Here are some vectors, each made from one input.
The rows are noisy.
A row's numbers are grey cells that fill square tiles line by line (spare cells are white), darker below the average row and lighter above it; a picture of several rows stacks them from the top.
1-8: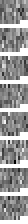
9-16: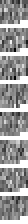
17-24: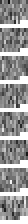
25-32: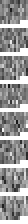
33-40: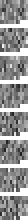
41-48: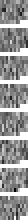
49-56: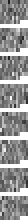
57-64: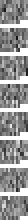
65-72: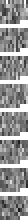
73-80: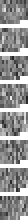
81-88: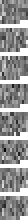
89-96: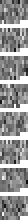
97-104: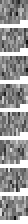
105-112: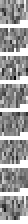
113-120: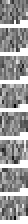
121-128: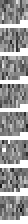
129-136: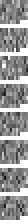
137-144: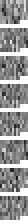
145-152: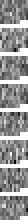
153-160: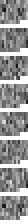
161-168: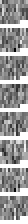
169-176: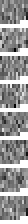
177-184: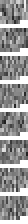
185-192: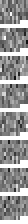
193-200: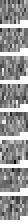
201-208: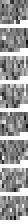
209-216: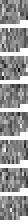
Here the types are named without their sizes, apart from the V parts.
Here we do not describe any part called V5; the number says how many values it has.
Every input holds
a value of V5, together with a list of points on a circle.
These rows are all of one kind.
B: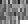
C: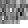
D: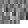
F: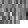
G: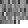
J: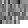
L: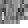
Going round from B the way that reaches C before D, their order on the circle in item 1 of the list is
B, C, L, J, F, D, G.
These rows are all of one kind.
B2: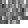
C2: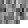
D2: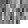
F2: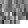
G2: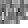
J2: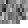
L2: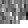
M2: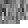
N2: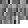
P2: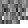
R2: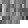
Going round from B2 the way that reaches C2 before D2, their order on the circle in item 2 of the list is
B2, R2, C2, D2, L2, P2, N2, J2, F2, M2, G2.
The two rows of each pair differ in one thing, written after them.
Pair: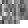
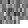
the value of V5
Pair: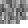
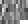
the value of V5
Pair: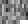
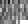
the value of V5
